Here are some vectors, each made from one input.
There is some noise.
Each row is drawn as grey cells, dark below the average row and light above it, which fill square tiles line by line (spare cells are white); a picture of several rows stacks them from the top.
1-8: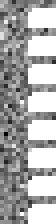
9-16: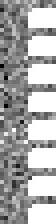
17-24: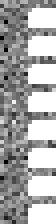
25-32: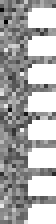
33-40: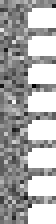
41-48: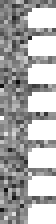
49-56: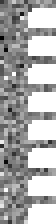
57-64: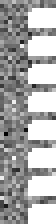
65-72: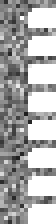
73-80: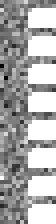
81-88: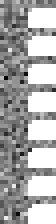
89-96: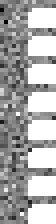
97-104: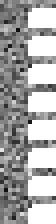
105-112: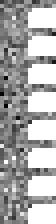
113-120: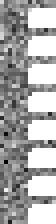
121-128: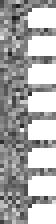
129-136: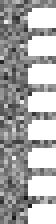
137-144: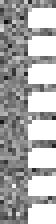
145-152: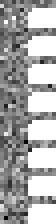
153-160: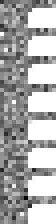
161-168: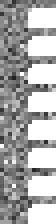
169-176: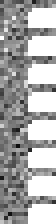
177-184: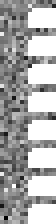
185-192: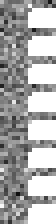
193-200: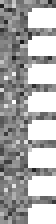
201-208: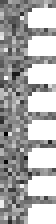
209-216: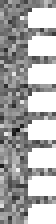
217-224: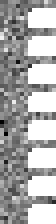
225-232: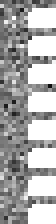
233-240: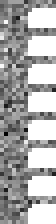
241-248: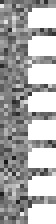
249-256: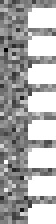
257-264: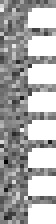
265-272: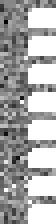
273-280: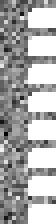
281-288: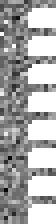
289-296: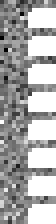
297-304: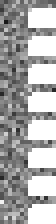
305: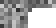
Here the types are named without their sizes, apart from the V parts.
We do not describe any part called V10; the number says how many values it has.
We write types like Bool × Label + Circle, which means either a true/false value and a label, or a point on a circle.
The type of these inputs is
Bool × Bool × Bool + Line + V10 × V10.
